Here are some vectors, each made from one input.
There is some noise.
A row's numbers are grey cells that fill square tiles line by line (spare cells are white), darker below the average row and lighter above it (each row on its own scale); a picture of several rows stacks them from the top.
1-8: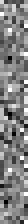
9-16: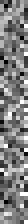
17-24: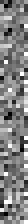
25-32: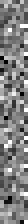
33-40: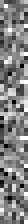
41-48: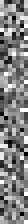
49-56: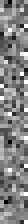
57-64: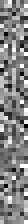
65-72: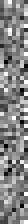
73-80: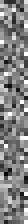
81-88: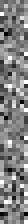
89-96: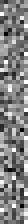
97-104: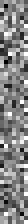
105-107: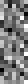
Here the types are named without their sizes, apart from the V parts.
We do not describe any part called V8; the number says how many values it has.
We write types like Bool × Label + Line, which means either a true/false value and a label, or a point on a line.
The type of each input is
Bool × V8 + Circle.
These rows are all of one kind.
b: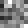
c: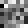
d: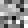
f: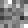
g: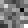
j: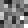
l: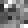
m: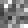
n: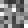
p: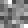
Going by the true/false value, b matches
d, f, n and p.
